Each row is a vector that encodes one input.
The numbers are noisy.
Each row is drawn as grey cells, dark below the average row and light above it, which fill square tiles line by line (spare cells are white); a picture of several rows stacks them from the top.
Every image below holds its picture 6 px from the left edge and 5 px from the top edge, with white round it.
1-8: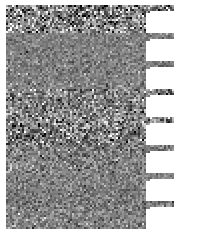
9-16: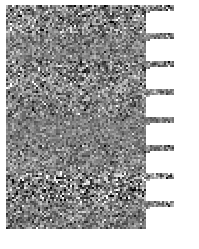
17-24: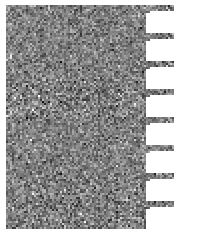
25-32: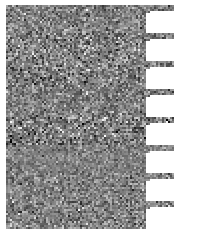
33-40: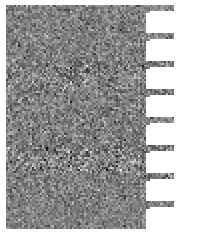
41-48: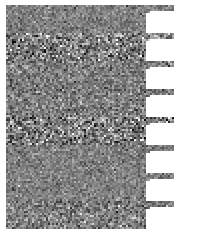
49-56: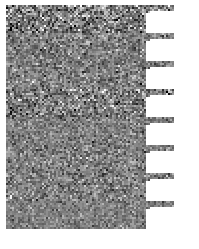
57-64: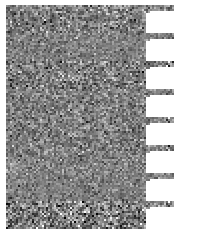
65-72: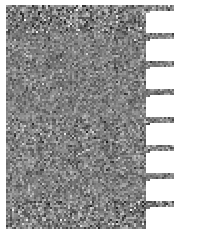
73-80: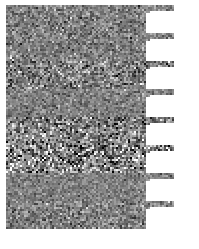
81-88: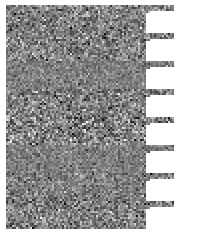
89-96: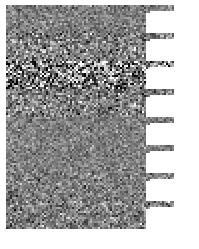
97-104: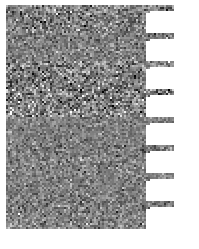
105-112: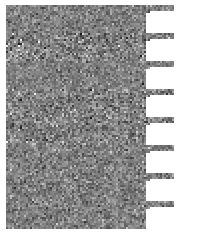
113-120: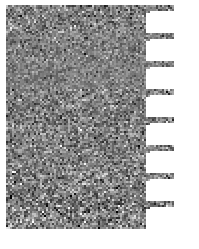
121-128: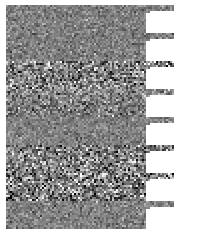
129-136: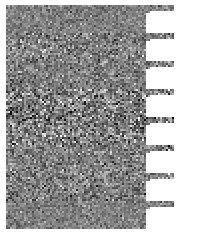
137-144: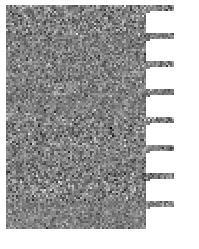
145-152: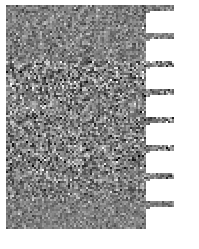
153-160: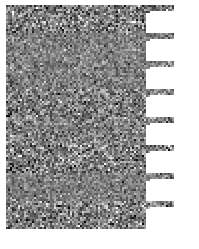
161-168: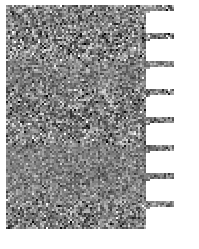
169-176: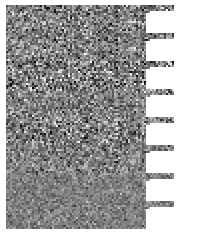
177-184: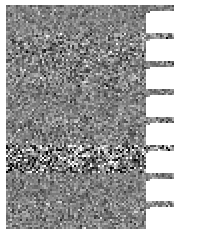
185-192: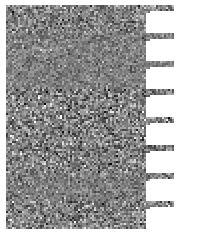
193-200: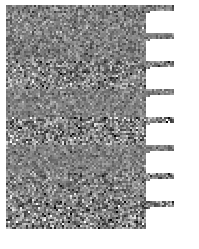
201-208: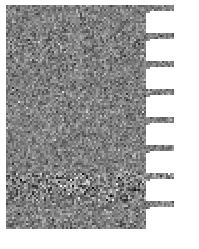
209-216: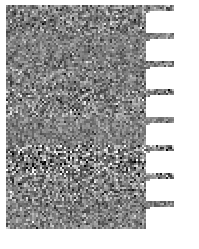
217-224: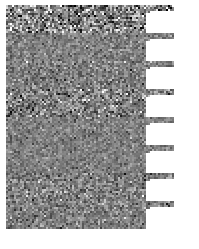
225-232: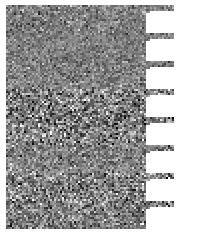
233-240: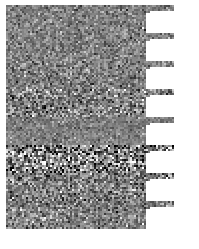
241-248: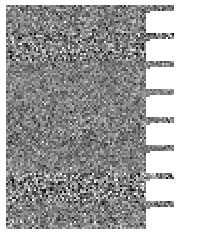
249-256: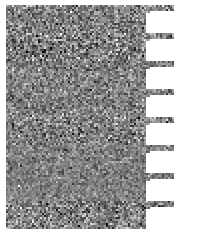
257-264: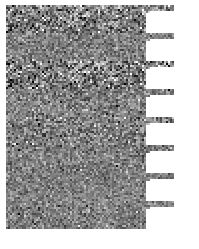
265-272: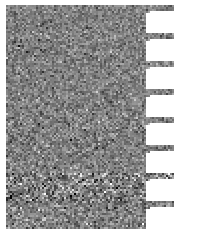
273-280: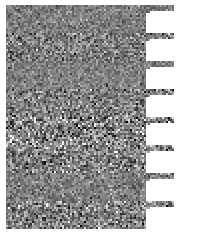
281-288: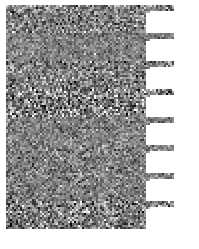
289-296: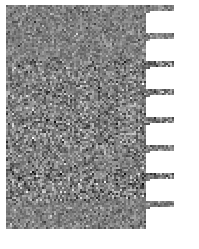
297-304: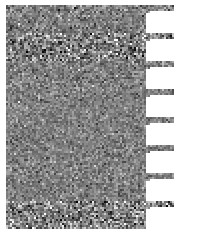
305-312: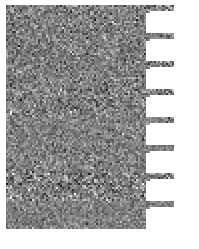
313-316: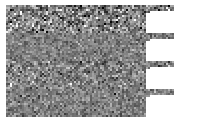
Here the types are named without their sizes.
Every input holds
a point on a circle and a point on each of two lines, together with either a point on a circle, or a fixed value.
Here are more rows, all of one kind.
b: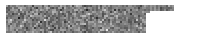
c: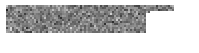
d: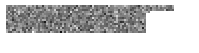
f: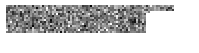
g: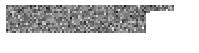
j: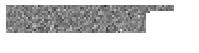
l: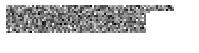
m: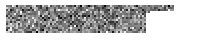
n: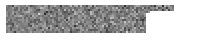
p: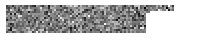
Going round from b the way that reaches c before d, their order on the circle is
b, m, g, f, c, n, d, p, j, l.
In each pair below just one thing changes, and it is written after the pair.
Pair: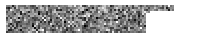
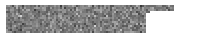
the place on one of the two lines
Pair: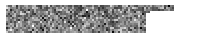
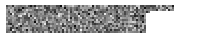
the place on one of the two lines
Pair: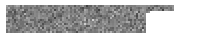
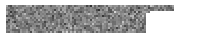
the place on the circle
